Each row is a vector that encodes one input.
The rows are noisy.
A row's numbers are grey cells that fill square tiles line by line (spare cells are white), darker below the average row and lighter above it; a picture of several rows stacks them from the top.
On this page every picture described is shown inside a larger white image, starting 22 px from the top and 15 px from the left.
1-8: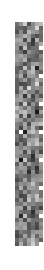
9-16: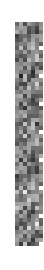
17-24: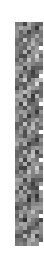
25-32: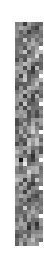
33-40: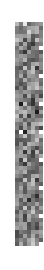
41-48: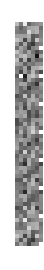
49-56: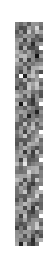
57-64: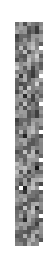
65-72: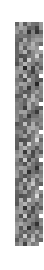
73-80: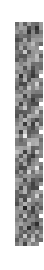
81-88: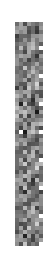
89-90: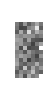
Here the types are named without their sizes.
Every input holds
a true/false value, together with a list of points on a line.
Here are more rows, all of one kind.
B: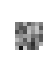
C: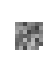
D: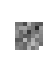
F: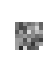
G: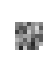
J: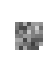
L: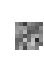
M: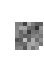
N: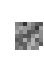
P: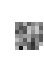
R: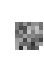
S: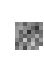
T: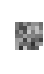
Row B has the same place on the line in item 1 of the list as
G, P and S.
